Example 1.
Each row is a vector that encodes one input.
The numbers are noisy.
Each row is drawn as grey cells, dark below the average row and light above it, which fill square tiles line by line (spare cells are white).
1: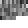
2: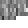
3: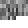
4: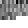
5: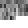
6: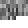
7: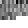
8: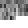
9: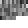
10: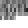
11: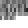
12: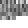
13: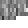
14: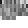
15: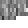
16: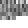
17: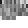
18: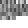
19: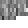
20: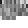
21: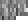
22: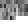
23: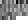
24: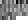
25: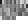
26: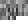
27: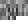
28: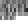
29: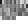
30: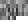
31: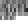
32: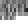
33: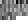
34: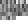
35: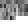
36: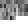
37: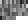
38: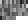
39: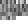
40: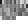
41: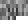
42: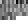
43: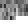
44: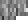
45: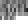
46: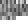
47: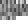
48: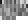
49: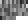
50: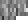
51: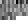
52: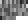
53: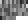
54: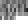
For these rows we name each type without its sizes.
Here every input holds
three true/false values.
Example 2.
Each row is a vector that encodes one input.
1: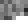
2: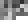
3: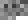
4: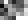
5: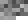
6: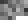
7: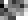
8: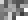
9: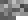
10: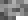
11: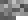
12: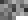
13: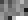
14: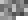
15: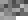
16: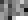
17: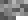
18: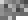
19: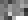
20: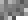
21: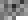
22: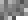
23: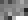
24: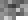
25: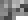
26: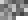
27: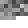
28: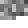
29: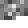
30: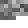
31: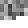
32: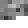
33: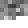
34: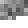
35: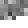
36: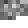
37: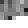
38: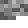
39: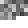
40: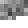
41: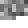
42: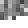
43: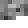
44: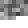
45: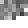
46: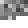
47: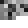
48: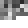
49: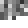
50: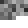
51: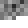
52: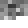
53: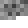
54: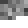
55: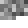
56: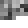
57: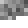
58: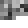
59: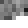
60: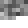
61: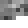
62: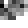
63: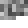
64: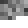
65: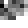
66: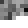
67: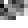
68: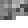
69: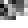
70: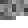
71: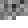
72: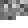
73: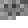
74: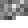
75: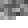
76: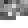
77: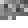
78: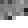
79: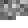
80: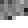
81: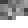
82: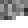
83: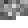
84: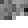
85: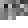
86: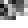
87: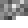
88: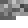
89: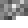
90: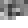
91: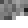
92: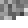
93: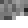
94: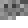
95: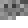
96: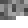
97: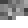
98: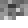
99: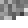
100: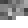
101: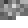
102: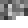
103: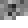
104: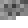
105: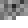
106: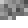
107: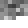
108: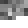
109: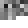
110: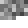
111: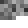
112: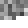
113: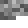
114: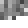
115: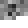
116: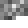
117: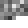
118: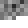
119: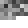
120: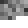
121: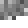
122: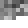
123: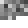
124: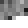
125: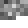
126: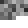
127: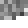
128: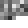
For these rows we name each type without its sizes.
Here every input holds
either a fixed value, or four true/false values.
